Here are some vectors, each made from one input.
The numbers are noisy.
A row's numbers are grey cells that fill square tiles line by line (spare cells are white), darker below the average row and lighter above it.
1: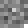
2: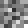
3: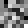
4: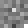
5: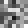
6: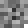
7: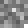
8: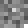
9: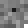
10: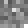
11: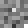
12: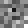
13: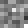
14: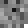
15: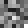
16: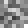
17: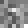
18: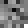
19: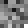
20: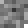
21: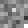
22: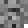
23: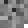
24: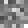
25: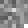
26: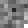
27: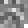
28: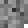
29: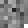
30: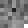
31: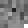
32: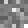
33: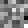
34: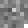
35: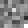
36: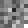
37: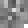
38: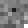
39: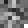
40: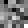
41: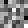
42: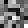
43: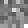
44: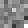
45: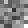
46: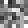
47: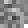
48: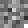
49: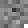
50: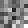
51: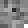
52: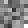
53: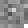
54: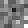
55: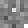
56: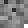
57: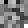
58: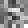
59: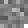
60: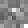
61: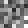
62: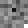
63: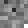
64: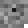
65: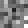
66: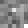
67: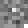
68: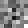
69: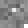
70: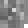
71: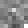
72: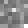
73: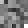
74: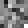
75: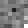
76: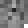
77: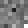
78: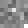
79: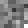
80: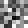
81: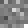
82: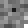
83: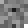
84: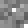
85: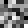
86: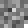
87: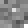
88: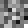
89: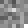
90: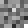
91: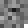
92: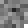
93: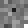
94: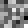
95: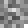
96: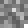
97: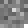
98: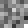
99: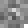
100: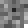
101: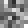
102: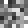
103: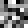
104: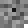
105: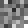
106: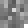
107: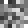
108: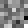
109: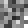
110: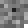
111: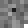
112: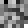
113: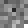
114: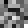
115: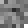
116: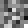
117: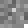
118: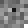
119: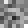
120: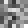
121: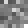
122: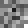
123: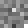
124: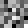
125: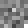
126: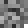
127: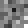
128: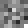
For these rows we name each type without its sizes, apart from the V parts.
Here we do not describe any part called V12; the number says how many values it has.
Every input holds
a true/false value, together with either a point on a line, or a value of V12.
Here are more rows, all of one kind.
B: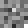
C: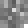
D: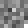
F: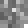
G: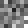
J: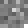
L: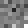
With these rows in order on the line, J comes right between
D and L.
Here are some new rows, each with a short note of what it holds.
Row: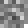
a true/false value and a value of V12
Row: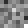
a true/false value and a value of V12
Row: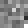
a true/false value and a value of V12
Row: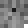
a point on a line and a true/false value
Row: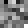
a true/false value and a value of V12
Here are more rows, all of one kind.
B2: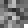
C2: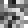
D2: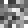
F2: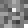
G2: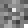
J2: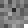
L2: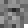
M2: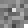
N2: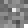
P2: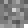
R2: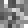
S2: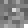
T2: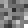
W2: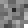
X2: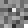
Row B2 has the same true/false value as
J2, L2, T2 and W2.
